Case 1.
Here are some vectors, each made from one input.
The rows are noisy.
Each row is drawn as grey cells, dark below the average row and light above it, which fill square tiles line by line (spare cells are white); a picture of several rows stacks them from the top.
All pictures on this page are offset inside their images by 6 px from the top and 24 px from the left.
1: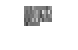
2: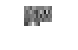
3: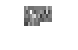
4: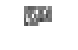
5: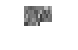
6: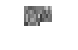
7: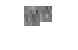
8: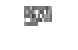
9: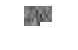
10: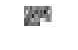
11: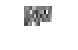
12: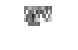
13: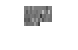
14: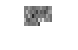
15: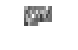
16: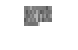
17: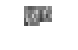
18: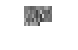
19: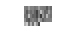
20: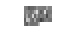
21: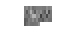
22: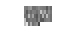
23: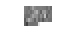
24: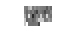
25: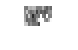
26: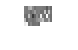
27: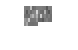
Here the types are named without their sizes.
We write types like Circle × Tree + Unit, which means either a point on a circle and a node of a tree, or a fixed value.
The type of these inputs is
Label.
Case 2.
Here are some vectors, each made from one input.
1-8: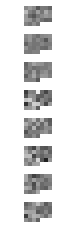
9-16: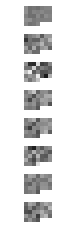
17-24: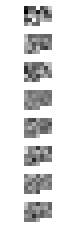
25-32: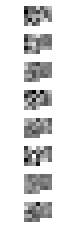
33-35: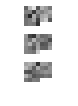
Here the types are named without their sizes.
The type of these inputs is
Tree.
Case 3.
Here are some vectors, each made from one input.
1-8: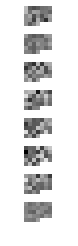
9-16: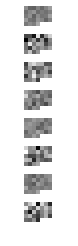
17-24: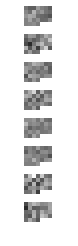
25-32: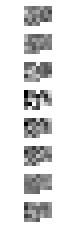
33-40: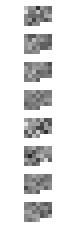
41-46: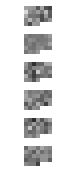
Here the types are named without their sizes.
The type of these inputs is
Tree.
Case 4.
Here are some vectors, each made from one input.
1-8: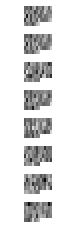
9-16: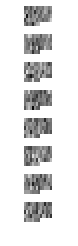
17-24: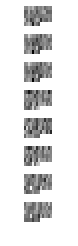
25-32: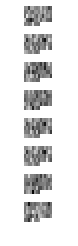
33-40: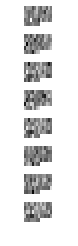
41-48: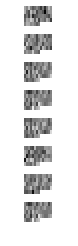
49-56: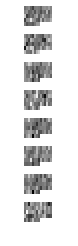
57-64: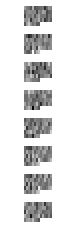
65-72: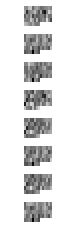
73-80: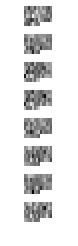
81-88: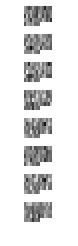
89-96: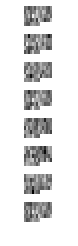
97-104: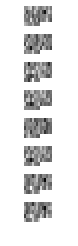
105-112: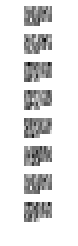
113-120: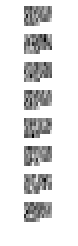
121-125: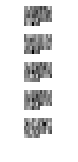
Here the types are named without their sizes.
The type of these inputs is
Line × Line.
